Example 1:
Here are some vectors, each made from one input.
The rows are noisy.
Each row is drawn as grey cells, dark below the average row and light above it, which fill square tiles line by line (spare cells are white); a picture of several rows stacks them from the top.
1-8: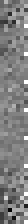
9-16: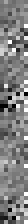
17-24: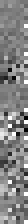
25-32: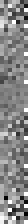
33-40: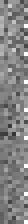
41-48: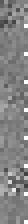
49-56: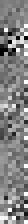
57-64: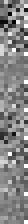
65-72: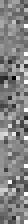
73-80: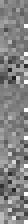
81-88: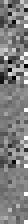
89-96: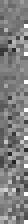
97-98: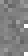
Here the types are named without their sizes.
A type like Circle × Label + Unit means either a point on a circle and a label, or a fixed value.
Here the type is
Bool × Line × Line.
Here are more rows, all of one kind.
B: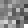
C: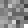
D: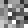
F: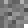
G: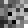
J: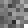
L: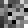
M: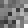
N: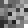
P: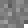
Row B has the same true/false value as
F, J, L and P.
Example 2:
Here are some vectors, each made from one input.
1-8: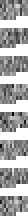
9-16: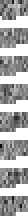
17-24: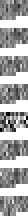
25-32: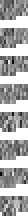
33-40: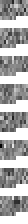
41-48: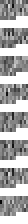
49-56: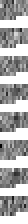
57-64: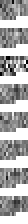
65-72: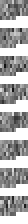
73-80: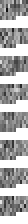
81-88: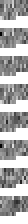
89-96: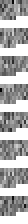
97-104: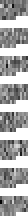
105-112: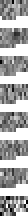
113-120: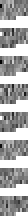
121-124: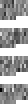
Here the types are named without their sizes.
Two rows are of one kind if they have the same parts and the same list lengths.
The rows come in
3 kinds.
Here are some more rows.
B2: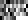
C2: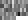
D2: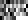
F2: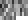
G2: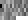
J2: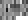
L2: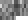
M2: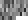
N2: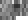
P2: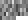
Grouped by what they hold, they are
B2, D2
C2, G2, J2, L2, N2, P2
F2, M2

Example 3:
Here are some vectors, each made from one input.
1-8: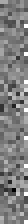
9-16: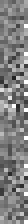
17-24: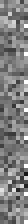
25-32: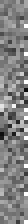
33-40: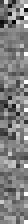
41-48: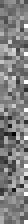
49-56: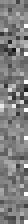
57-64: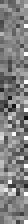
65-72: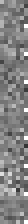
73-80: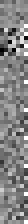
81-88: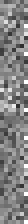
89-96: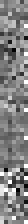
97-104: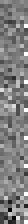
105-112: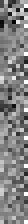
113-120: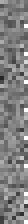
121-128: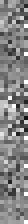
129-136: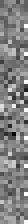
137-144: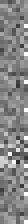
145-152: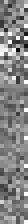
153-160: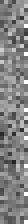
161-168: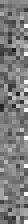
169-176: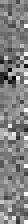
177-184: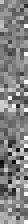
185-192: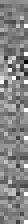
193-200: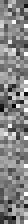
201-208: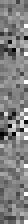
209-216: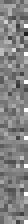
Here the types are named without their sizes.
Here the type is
Circle + Line.
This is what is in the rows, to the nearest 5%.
About 45% of them hold a point on a circle. The rest hold a point on a line.
